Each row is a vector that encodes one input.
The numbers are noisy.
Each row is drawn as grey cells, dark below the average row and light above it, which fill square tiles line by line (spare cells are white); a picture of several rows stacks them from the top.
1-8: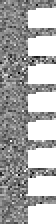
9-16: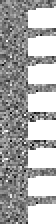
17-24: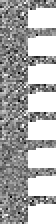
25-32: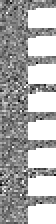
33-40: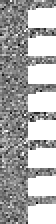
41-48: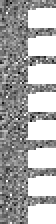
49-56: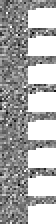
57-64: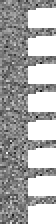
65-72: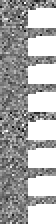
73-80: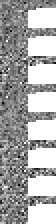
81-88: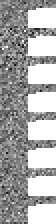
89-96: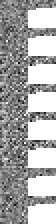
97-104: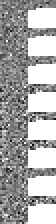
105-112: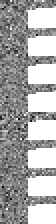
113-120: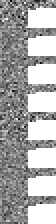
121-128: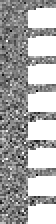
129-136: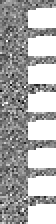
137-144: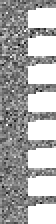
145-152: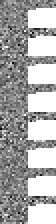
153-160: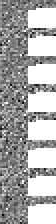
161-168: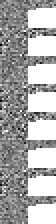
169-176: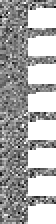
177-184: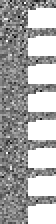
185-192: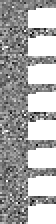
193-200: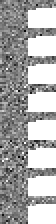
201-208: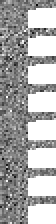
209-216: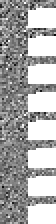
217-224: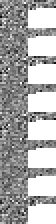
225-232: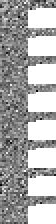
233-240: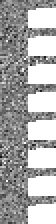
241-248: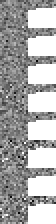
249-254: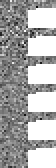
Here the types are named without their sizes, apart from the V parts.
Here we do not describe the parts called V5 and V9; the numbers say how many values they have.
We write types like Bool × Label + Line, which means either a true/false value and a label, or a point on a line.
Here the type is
Bool × (Line + V5) + V9.
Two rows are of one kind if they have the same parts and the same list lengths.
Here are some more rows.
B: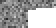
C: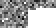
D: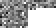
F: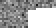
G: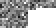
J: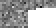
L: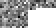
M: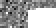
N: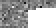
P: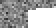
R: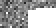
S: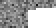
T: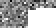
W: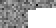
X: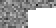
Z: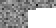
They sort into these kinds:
B, F, J, N, P, S, W, X, Z
C, D, G, L, T
M, R

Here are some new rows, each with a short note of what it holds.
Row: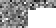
a value of V9
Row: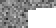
a point on a line and a true/false value
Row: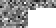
a value of V9
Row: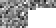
a value of V9
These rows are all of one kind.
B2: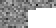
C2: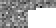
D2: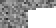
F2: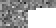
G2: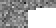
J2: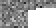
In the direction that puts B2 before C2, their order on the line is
D2, F2, G2, B2, J2, C2.
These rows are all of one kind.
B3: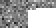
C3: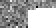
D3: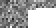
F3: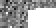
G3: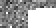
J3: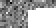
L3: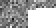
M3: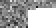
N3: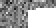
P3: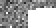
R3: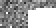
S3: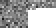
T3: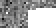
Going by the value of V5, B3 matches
S3 and T3.
